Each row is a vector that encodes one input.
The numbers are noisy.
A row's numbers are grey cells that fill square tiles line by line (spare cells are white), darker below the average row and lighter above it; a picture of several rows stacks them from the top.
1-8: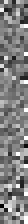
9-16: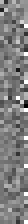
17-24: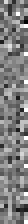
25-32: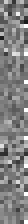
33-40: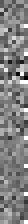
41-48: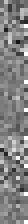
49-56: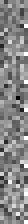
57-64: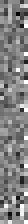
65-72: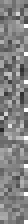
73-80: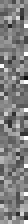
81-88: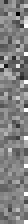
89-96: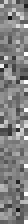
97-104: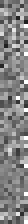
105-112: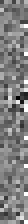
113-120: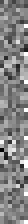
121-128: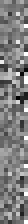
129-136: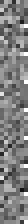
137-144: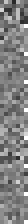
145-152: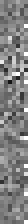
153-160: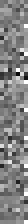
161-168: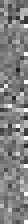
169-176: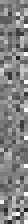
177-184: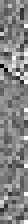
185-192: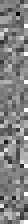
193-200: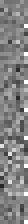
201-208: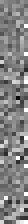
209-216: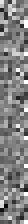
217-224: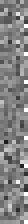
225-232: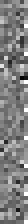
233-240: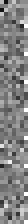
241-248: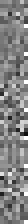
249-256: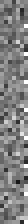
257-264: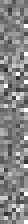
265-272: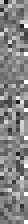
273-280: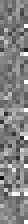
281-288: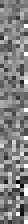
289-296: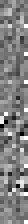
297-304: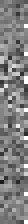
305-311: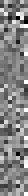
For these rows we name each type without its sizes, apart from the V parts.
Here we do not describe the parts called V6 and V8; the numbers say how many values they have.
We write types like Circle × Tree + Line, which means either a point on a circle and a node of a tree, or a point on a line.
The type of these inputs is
Bool × Bool × Bool × Bool + Label × (Tree + V6) + V8.
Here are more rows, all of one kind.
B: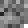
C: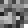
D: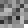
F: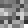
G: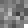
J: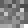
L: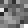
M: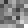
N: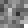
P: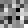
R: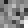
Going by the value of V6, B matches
L, M and N.
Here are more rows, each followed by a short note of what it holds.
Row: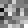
a value of V8
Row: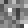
a label and a value of V6
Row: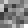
a value of V8
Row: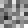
a value of V8
